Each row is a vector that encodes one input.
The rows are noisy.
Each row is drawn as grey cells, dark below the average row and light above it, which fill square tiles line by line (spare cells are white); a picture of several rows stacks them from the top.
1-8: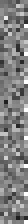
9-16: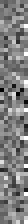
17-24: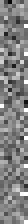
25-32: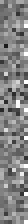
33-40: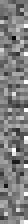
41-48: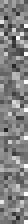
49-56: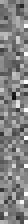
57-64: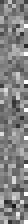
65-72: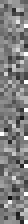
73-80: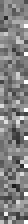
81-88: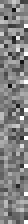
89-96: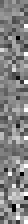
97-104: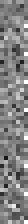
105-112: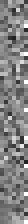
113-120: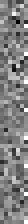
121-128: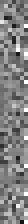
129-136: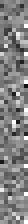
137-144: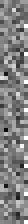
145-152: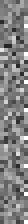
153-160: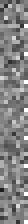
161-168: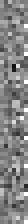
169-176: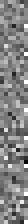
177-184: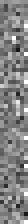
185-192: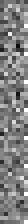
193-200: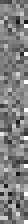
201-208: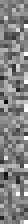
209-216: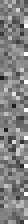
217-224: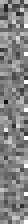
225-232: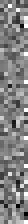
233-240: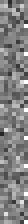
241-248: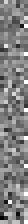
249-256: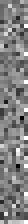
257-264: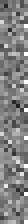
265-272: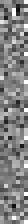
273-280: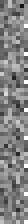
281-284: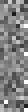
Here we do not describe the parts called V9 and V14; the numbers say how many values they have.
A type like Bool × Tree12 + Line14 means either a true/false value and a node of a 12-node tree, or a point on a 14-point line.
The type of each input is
Bool × Line10 × V9 × V14.
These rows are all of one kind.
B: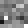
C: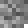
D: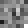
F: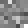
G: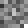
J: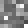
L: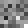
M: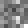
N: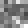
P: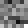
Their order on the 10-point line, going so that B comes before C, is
F, N, D, L, G, B, M, C, J, P.
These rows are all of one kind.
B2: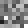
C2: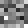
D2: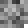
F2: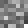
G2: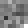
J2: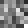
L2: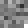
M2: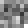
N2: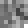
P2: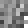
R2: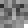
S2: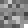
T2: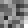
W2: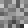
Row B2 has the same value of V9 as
D2, G2, N2 and T2.
